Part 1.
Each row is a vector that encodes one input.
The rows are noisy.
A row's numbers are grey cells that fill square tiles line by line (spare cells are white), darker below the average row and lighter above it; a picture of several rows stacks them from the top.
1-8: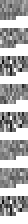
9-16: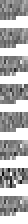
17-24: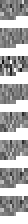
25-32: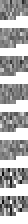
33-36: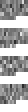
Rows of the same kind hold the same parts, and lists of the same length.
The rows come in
2 kinds.
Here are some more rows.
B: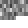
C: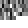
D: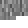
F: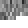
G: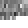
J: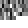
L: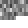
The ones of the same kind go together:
B, D, F, G, L
C, J

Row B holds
a node of a 7-node tree.
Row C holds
a fixed value.
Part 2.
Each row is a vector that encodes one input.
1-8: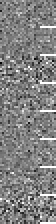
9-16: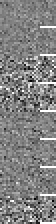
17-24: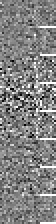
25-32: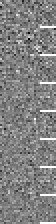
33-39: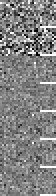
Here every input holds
either a fixed value, or a node of an 8-node tree.
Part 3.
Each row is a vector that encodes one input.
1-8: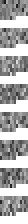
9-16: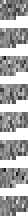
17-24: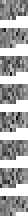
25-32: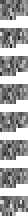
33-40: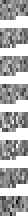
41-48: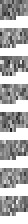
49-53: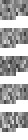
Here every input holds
a point on an 8-point circle.
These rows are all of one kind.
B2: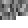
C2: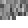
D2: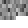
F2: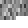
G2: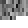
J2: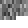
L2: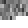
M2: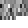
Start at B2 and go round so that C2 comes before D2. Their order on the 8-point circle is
B2, C2, M2, F2, D2, L2, G2, J2.
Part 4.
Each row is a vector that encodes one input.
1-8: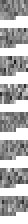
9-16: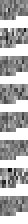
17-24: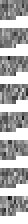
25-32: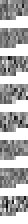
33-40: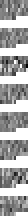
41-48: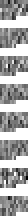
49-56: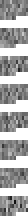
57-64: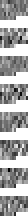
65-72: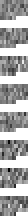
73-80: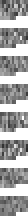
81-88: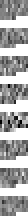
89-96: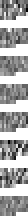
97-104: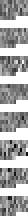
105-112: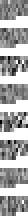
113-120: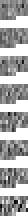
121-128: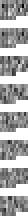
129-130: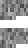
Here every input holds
a point on a 10-point line.
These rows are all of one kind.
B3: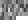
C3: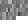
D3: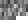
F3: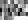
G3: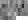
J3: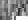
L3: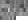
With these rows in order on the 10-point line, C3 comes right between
D3 and F3.
